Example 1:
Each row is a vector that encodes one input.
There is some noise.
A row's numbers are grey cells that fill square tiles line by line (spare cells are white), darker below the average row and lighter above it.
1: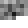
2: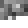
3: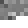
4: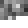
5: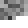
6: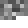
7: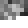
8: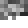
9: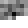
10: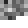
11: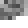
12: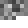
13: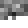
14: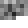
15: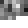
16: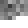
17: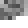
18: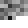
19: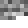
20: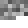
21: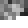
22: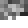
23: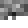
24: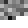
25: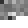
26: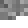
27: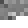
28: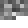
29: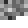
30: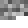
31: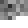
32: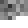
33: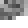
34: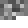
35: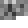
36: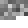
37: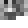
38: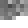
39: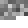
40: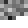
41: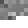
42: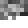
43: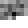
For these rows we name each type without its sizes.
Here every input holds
a node of a tree.
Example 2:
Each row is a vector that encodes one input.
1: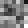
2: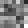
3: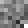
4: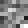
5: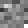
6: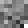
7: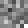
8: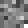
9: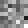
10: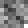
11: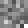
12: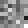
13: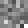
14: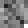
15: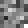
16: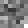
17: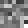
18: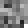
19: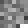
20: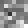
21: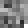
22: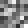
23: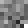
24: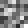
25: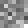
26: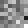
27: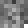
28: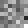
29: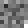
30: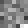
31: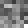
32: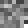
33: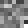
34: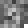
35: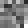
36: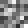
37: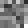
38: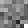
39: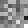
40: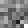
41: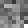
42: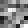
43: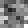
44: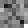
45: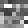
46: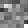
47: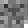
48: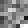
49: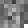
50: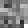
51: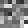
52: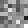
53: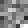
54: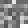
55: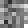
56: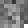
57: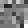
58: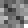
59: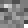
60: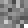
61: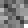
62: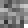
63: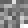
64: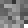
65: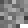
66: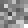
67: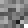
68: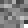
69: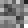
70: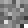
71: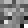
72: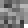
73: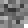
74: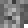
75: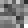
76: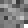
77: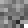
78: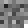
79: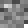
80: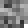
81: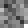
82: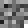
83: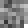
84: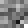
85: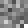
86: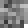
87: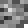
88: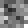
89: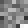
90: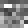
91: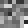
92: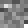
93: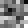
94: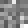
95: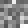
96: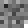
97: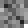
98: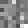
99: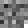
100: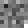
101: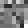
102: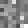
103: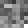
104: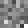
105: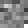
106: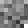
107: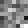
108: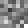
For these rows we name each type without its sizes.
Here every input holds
a point on a line.
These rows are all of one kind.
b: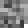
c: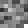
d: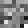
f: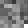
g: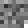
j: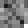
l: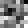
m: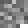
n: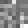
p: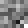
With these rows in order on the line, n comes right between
c and m.
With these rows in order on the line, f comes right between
c and d.
